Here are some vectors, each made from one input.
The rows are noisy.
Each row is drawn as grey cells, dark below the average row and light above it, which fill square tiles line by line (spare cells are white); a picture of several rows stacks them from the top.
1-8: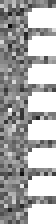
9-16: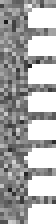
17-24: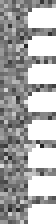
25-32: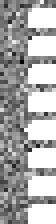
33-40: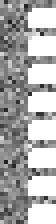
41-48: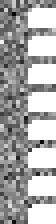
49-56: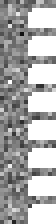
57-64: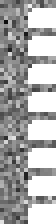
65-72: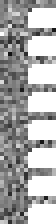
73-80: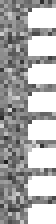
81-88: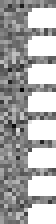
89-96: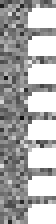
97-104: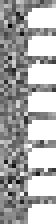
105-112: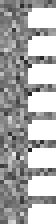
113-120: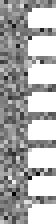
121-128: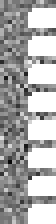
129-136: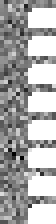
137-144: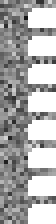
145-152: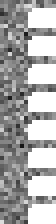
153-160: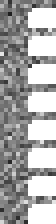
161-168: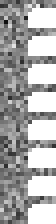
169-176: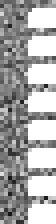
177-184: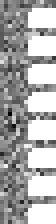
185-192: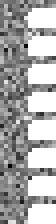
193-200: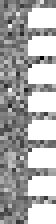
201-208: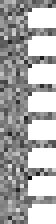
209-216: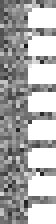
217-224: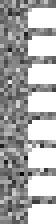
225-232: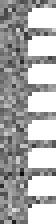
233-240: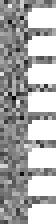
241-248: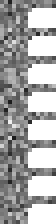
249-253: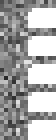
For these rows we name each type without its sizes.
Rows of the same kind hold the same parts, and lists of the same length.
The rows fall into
6 kinds.
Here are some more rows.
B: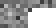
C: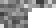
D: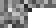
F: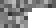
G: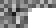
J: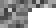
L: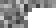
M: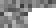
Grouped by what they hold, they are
B, M
C
D
F, G
J
L

